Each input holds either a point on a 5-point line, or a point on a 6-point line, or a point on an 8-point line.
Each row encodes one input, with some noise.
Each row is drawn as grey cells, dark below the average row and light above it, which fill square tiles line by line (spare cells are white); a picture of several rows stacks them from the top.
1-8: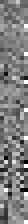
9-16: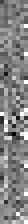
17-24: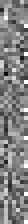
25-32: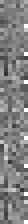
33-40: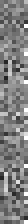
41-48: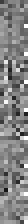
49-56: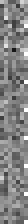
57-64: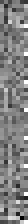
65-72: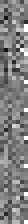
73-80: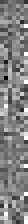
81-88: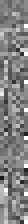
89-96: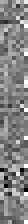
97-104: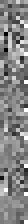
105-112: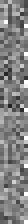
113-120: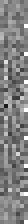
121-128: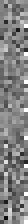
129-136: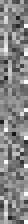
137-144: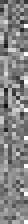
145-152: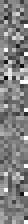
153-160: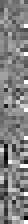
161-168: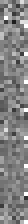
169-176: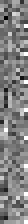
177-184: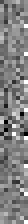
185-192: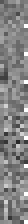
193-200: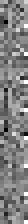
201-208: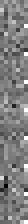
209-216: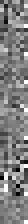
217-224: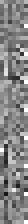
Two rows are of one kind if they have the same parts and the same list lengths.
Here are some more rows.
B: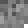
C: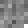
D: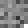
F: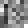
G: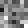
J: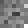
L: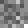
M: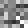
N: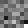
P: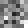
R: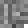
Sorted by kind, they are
B, C, G, J, L, M, P
D, F
N, R

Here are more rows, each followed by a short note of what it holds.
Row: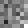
a point on an 8-point line
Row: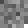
a point on an 8-point line
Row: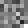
a point on a 5-point line
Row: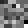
a point on an 8-point line
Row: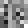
a point on a 6-point line
